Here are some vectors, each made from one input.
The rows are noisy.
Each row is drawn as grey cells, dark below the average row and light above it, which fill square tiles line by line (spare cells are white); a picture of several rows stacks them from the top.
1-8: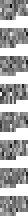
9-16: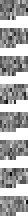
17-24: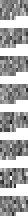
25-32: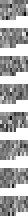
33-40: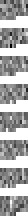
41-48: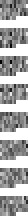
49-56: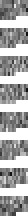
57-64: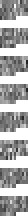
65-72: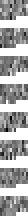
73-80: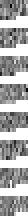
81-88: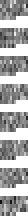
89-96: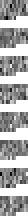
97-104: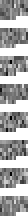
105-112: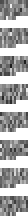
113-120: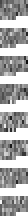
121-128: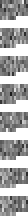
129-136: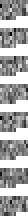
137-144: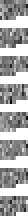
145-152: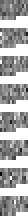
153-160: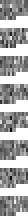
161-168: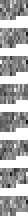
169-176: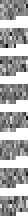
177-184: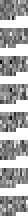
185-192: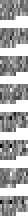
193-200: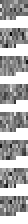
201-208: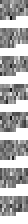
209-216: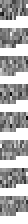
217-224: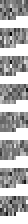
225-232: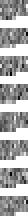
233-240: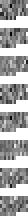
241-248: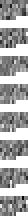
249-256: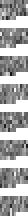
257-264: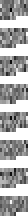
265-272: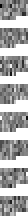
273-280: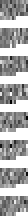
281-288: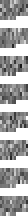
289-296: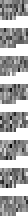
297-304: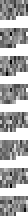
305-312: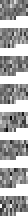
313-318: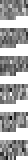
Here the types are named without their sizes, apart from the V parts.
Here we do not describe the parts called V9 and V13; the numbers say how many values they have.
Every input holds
a true/false value, a value of V9 and a value of V13, together with either a point on a line, or a list of points on a circle.
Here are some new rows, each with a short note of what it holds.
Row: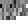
a point on a line, a true/false value, a value of V9 and a value of V13
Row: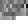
a true/false value, a value of V9 and a value of V13, together with a list of two items
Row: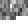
a true/false value, a value of V9 and a value of V13, together with a list of one item
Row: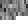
a true/false value, a value of V9 and a value of V13, together with a list of two items
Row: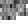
a point on a line, a true/false value, a value of V9 and a value of V13
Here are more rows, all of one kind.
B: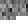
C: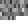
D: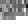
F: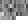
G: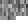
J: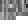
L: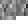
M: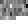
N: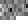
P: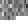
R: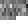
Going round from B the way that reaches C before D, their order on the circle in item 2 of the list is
B, M, F, L, C, G, P, D, J, N, R.
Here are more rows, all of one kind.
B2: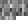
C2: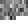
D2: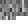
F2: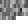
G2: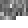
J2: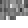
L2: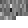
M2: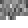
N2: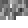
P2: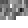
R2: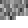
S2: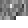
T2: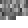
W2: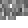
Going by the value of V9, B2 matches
C2, D2, N2 and P2.
